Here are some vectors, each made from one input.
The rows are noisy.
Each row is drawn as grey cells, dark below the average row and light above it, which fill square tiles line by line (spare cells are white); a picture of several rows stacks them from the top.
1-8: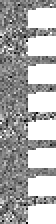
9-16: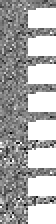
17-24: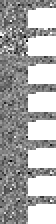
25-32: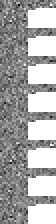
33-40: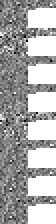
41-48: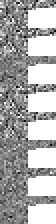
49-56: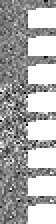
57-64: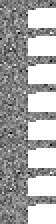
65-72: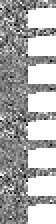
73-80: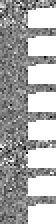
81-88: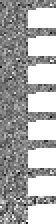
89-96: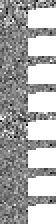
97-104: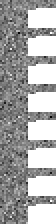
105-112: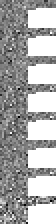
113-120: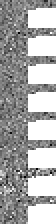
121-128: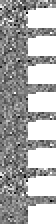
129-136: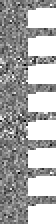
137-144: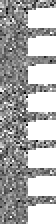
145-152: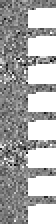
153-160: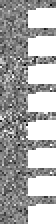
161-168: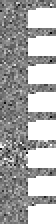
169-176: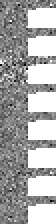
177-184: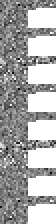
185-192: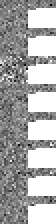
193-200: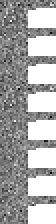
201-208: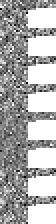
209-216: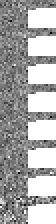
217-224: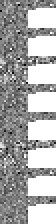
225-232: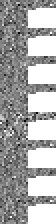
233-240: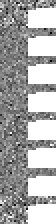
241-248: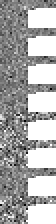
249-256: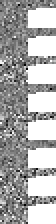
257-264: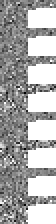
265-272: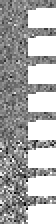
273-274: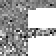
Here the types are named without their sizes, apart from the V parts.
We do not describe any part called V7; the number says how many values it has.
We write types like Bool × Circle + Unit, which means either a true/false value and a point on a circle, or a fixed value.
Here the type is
Bool × (Label + (Line × Line + Unit) × V7).
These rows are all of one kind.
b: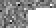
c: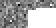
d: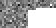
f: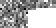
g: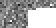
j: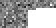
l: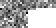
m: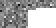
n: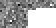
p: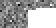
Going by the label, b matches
c, l and p.
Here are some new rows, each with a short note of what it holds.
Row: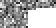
a true/false value and a value of V7
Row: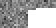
a point on each of two lines, a true/false value and a value of V7
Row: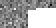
a true/false value and a value of V7
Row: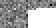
a true/false value and a value of V7
